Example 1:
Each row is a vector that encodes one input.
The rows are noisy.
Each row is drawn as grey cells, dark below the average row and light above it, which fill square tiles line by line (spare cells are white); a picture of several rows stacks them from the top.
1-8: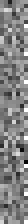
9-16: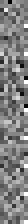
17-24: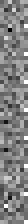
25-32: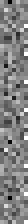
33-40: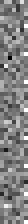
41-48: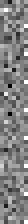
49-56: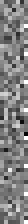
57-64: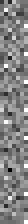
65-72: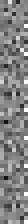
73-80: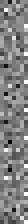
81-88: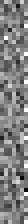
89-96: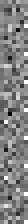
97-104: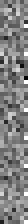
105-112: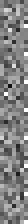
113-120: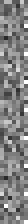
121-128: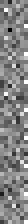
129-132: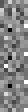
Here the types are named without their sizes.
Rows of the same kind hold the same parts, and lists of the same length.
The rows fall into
3 kinds.
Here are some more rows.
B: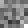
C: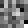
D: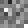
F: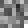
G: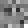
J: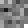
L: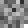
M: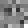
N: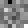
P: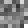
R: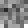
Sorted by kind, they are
B, G, J, L, M, N, R
C
D, F, P

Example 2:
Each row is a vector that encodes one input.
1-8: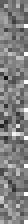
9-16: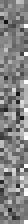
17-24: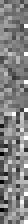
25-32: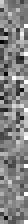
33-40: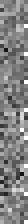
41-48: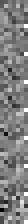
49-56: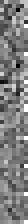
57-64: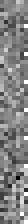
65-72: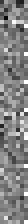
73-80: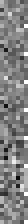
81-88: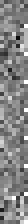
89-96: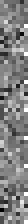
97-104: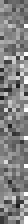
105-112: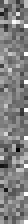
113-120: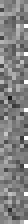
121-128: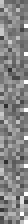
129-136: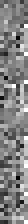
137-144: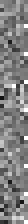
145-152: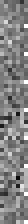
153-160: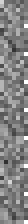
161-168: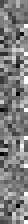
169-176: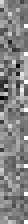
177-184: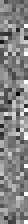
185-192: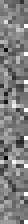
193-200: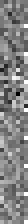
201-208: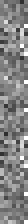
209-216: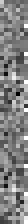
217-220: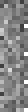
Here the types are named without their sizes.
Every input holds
either a point on a line, or four true/false values.
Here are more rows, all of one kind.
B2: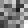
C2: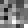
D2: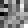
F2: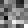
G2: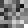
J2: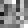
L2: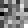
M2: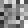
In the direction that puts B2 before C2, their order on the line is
L2, D2, J2, M2, B2, G2, F2, C2.
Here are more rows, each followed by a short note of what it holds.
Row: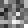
a point on a line
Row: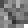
four true/false values
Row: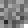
four true/false values
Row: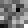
a point on a line
